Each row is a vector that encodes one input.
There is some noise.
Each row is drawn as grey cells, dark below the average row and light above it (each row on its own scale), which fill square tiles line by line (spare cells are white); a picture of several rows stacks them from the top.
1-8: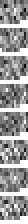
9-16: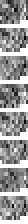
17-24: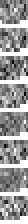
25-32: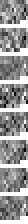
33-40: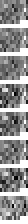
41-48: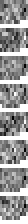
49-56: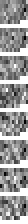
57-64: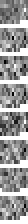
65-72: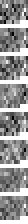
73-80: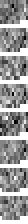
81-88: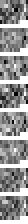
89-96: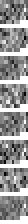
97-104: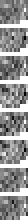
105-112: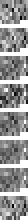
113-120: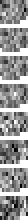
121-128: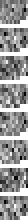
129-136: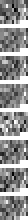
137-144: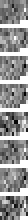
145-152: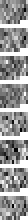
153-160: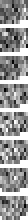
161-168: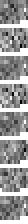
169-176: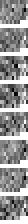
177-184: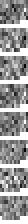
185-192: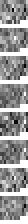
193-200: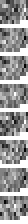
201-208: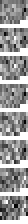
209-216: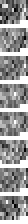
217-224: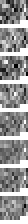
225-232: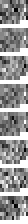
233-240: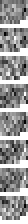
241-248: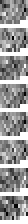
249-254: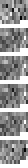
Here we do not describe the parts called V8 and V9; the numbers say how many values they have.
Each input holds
either one of 12 labels and a value of V9, or a true/false value and a value of V8.
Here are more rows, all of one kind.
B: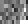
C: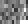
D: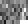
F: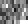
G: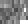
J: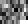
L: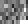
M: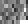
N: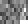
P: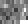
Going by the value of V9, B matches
C, L and M.
